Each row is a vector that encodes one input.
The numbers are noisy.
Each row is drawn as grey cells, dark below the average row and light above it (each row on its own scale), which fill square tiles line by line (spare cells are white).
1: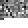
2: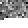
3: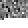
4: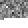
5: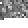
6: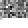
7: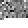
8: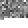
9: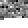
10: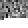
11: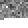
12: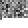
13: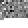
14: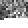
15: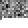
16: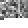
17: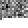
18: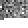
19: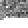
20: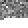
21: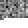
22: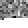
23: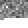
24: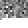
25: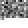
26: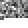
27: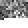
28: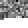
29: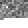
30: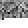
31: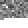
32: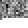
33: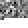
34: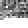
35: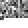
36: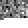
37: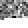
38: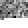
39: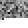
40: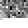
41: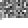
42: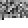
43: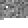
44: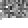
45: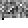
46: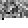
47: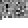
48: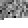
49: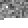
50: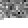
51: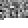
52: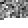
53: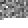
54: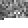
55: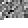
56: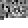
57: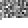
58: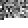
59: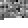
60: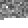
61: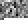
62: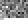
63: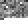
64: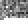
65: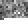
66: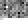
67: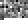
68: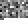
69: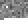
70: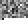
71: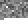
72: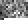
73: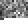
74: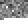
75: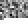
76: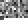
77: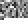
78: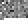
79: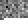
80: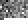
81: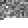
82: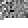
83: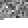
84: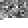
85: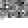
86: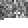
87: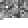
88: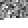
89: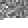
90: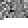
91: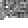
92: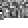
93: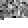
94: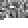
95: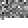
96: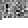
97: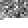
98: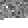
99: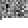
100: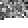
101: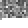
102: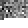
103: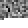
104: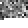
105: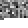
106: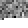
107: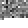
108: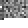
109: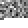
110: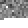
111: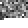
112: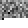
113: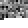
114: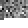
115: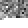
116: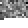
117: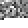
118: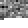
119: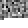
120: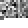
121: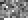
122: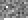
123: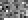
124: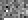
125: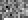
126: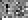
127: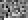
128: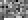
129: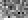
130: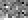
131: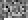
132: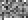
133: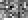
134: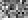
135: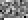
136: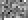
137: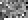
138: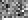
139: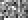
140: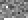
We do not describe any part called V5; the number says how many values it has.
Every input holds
either a point on a 13-point circle, or a fixed value, or a true/false value and a value of V5.
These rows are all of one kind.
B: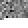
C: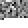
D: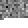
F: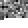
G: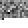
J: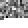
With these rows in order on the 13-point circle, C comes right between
D and J.
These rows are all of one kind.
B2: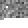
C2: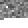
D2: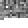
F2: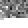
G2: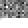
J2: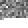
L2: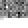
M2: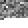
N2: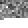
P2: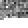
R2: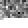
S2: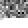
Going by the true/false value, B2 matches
C2, J2, M2 and N2.
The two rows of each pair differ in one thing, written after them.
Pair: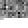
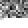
the value of V5
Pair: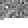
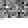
the true/false value
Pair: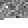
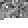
the value of V5
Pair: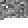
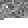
the value of V5
